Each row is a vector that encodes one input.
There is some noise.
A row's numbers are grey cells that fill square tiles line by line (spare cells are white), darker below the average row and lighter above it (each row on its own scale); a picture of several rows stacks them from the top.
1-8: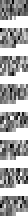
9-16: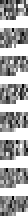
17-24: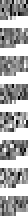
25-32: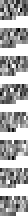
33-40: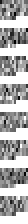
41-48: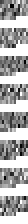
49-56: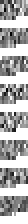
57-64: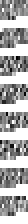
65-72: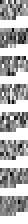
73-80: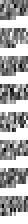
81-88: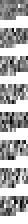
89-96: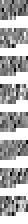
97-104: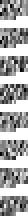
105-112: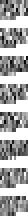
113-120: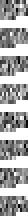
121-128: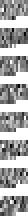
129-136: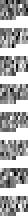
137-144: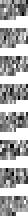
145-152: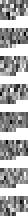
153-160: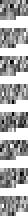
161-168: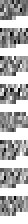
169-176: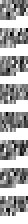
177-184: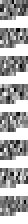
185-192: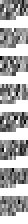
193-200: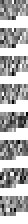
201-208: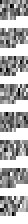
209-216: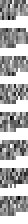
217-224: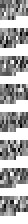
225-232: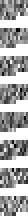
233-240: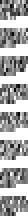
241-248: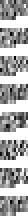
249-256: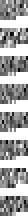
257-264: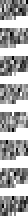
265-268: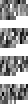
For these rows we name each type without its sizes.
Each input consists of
a label, together with either a fixed value, or a node of a tree.
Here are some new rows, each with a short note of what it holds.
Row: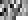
a label
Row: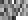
a label
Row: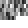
a label and a node of a tree
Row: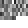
a label
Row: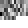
a label
